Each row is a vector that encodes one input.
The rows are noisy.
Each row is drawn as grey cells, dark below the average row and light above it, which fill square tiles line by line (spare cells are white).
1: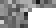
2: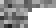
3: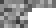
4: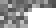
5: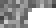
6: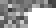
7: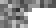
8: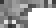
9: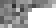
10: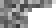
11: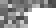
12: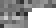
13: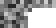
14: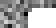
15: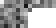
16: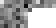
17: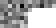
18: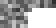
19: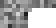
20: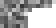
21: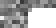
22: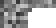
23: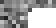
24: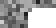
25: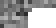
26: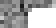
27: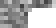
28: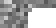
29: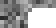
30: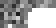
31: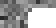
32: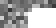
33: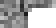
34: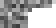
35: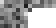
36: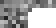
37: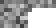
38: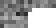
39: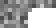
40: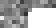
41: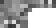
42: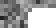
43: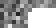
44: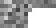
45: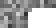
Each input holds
two labels (each one of 6).
